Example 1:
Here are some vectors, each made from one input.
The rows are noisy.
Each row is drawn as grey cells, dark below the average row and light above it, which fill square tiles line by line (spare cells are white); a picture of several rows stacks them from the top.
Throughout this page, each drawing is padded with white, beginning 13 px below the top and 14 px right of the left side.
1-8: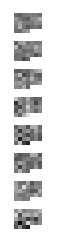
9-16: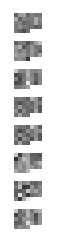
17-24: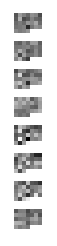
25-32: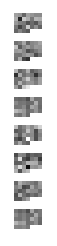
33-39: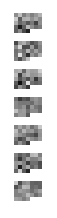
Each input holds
a point on a 5-point line and three true/false values.
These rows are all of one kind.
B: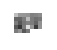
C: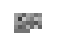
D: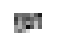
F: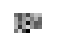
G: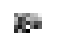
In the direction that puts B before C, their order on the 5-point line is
B, C, G, F, D.
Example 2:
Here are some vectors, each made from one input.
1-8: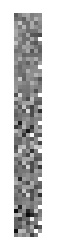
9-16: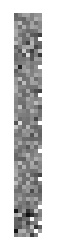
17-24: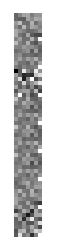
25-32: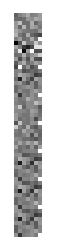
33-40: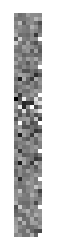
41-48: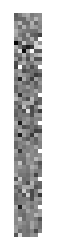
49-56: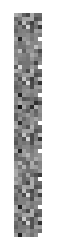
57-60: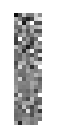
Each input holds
a point on a 5-point line and a true/false value.
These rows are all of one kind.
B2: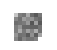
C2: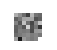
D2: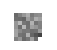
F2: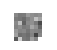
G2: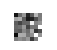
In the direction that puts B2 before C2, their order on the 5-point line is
D2, F2, B2, G2, C2.
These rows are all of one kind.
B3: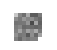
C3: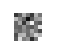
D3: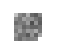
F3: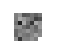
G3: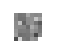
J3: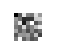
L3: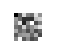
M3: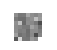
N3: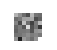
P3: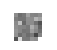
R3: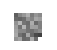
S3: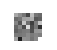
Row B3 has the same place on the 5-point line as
C3 and D3.
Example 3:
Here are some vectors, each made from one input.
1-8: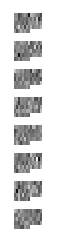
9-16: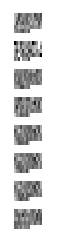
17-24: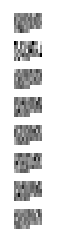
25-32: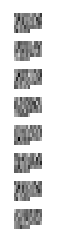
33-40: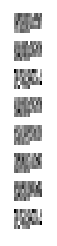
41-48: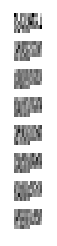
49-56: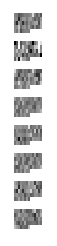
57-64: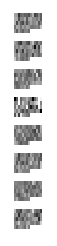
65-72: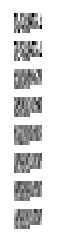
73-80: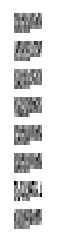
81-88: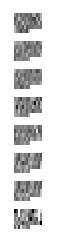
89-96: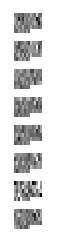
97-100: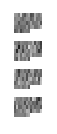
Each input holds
a true/false value, together with either a fixed value, or a node of an 11-node tree.
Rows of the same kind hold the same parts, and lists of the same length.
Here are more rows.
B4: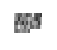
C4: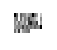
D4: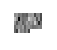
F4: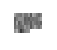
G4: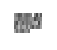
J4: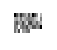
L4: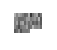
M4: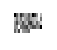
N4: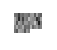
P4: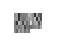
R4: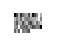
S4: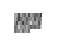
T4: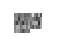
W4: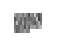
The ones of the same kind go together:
B4, D4, F4, G4, L4, N4, P4, S4, T4, W4
C4, J4, M4, R4

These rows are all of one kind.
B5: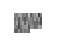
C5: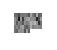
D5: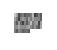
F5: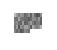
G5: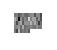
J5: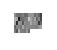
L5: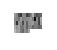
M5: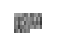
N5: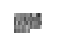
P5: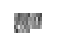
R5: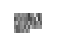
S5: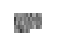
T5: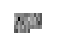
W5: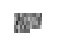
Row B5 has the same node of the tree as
G5, J5, M5 and T5.
